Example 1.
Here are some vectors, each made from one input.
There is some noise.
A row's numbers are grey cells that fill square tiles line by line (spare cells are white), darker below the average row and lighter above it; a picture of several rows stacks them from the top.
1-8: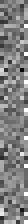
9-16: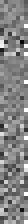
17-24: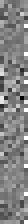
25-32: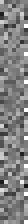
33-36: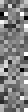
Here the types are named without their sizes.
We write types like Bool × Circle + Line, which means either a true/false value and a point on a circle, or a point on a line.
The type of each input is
Tree.
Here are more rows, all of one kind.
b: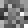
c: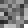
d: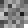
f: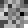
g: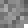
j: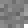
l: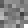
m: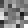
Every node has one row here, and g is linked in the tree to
f.
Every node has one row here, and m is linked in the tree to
l.
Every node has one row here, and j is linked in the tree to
b and d.
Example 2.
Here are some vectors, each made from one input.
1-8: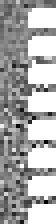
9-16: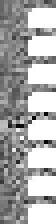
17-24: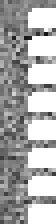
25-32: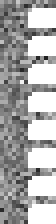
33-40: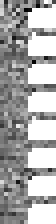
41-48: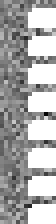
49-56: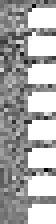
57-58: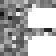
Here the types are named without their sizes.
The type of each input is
Tree.
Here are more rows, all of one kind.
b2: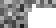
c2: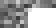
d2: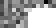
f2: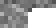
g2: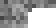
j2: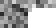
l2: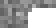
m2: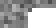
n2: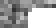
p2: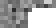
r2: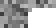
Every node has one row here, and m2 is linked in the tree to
b2 and f2.
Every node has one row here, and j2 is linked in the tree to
r2.
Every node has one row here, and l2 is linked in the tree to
f2 and p2.
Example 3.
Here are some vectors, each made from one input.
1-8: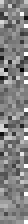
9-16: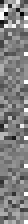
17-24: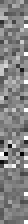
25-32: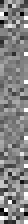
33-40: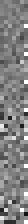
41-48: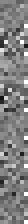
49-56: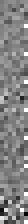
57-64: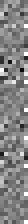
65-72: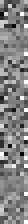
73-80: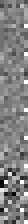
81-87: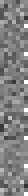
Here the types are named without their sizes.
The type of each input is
Tree.
